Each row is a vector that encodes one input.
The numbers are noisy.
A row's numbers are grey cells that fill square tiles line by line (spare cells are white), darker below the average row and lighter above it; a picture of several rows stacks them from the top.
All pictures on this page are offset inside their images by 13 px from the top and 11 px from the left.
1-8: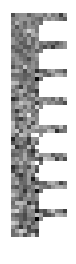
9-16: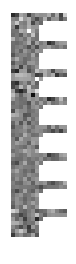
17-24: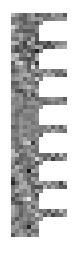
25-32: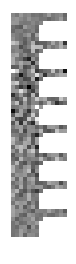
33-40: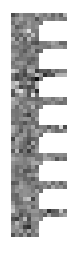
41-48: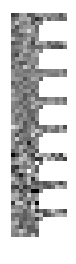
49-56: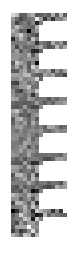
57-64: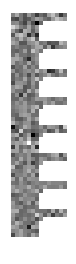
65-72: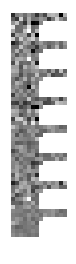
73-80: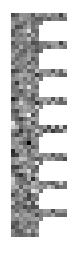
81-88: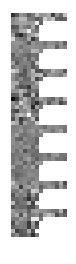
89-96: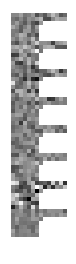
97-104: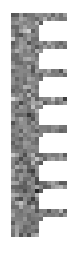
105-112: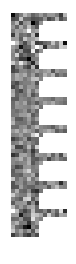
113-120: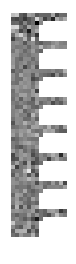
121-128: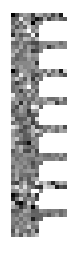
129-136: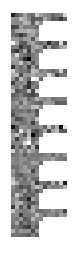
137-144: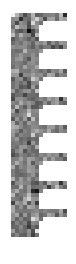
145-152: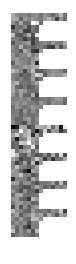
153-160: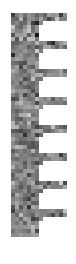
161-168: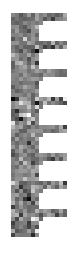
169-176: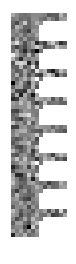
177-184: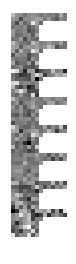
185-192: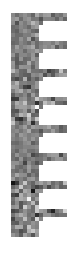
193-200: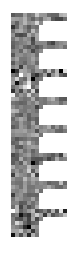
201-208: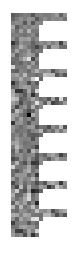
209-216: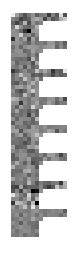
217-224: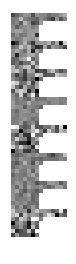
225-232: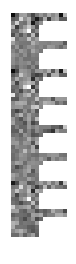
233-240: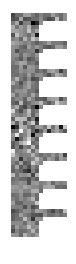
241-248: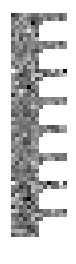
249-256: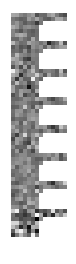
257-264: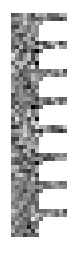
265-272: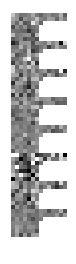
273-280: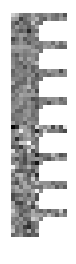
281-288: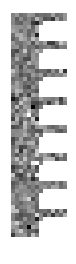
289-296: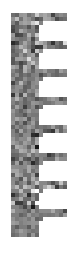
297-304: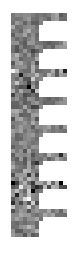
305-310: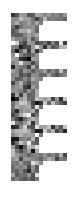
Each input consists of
two labels (each one of 10), together with either a point on a 6-point circle, or a node of a 16-node tree.
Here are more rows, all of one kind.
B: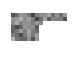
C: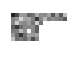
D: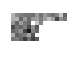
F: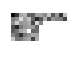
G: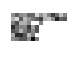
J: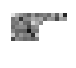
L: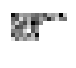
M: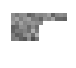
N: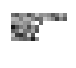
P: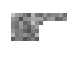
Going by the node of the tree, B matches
C, F and N.
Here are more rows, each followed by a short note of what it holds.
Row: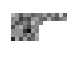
a point on a 6-point circle and two labels (each one of 10)
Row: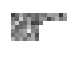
two labels (each one of 10) and a node of a 16-node tree
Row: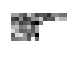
a point on a 6-point circle and two labels (each one of 10)
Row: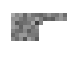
two labels (each one of 10) and a node of a 16-node tree
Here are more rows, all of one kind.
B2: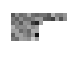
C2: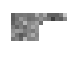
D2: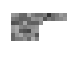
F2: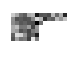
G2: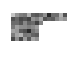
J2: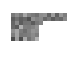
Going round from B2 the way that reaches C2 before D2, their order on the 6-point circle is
B2, C2, D2, G2, F2, J2.
